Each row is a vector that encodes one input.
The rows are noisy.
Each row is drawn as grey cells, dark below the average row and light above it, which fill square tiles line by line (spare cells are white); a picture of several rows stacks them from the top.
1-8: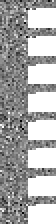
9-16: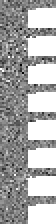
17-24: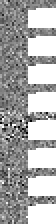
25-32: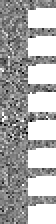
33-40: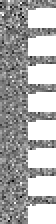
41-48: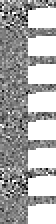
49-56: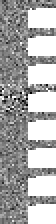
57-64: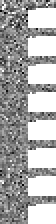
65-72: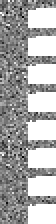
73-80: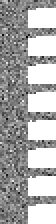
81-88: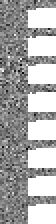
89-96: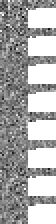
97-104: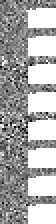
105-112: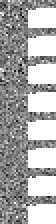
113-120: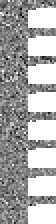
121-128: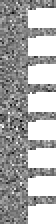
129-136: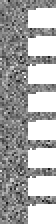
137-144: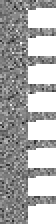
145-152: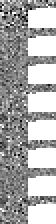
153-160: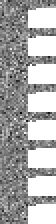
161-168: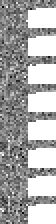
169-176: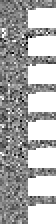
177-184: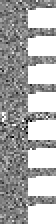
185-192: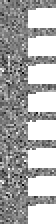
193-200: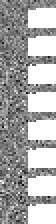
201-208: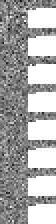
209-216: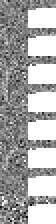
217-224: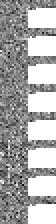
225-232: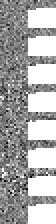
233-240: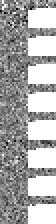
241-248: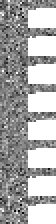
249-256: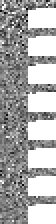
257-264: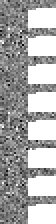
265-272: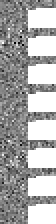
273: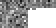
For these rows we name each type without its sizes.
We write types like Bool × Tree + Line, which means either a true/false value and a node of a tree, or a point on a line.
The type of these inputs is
Line × List(Circle + Label).
